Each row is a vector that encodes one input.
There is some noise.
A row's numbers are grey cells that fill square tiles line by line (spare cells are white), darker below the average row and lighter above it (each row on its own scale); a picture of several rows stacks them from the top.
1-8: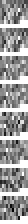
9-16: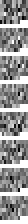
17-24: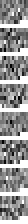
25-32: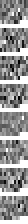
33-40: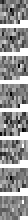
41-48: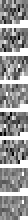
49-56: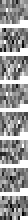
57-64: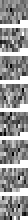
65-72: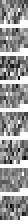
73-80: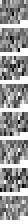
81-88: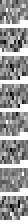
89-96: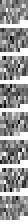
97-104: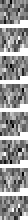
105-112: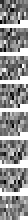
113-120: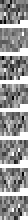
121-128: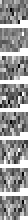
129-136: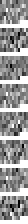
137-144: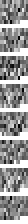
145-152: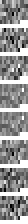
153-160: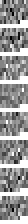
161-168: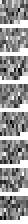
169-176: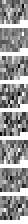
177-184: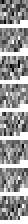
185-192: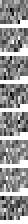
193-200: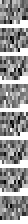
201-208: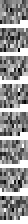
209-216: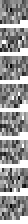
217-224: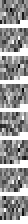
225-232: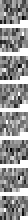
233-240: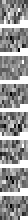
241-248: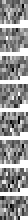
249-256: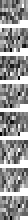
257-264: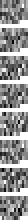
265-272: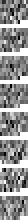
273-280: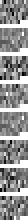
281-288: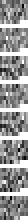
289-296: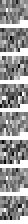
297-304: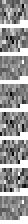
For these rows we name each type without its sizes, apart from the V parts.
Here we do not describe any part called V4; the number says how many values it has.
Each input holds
either a label and a value of V4, or three true/false values.
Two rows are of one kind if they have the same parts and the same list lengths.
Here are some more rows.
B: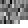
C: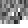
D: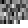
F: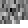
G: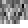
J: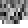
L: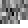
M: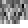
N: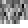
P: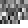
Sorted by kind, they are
B, D, F, L, P
C, G, J, M, N

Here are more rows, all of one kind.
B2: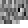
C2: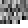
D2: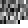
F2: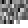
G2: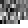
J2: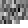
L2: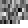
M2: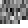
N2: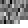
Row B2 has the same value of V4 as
F2 and N2.
